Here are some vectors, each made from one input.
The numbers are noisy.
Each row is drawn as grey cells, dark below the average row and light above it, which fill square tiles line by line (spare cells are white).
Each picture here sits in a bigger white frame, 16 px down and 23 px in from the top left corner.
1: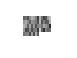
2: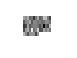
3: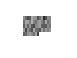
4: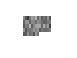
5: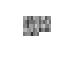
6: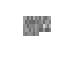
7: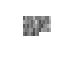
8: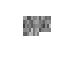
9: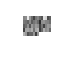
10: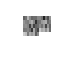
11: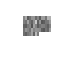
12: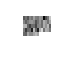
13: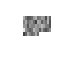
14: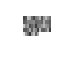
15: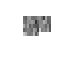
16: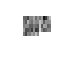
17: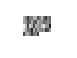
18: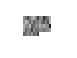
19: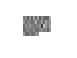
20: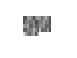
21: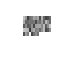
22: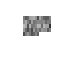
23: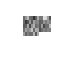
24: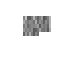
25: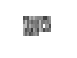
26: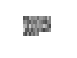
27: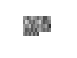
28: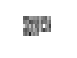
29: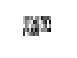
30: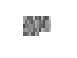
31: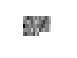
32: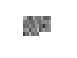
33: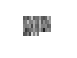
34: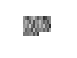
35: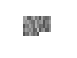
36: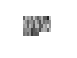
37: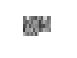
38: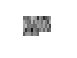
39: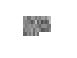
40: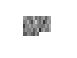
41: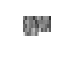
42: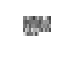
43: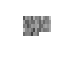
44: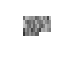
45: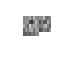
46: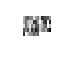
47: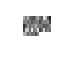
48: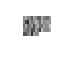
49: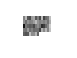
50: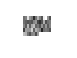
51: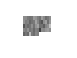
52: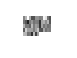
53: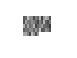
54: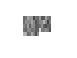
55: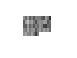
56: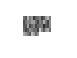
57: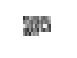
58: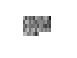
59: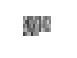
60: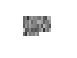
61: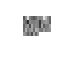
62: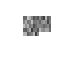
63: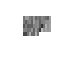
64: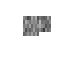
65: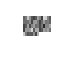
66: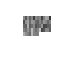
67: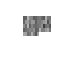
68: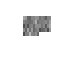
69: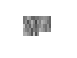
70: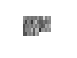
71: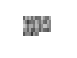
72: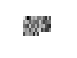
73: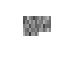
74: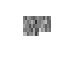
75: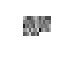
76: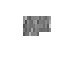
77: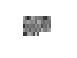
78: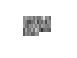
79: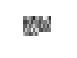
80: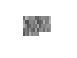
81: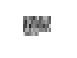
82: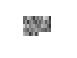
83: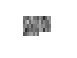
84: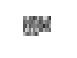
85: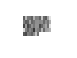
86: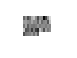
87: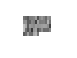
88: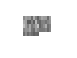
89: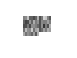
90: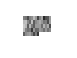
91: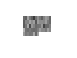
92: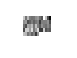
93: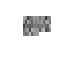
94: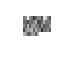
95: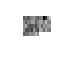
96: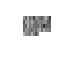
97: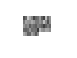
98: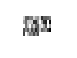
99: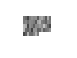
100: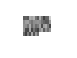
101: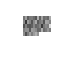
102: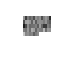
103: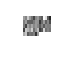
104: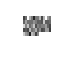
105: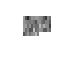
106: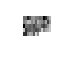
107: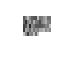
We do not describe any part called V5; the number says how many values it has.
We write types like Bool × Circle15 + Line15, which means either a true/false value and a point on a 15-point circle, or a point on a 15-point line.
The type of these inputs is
List2(Bool × V5).
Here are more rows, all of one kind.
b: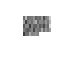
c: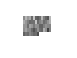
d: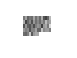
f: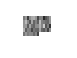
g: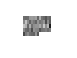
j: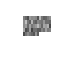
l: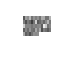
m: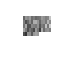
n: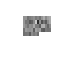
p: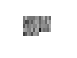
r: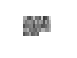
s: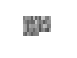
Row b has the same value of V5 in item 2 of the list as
c, l, m and s.
